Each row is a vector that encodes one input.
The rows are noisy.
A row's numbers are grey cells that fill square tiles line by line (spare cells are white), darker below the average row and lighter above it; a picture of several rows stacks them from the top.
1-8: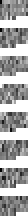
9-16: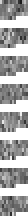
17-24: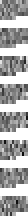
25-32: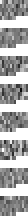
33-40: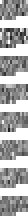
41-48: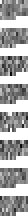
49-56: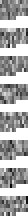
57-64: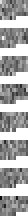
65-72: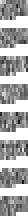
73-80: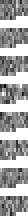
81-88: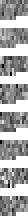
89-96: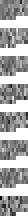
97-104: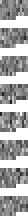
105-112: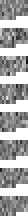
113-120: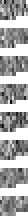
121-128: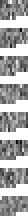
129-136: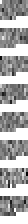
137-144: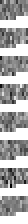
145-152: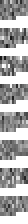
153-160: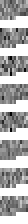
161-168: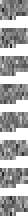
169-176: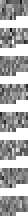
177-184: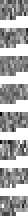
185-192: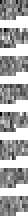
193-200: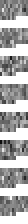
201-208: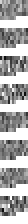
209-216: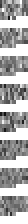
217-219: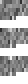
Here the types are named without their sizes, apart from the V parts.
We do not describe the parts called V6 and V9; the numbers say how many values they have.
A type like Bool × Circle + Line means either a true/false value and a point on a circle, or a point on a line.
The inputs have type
(Bool × Bool × Bool × Bool + V9) × Tree × Tree × (Tree + V6).
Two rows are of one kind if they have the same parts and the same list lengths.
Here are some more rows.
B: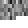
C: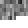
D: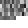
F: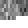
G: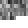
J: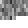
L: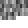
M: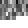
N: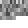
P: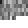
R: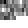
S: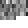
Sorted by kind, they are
B, G
C, D, F
J, M
L, N, P, R, S

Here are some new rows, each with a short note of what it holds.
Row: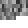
a node of each of three trees and a value of V9
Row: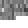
a node of each of three trees and four true/false values
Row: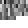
a node of each of three trees and a value of V9
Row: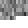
a node of each of two trees, four true/false values and a value of V6
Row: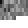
a node of each of three trees and four true/false values
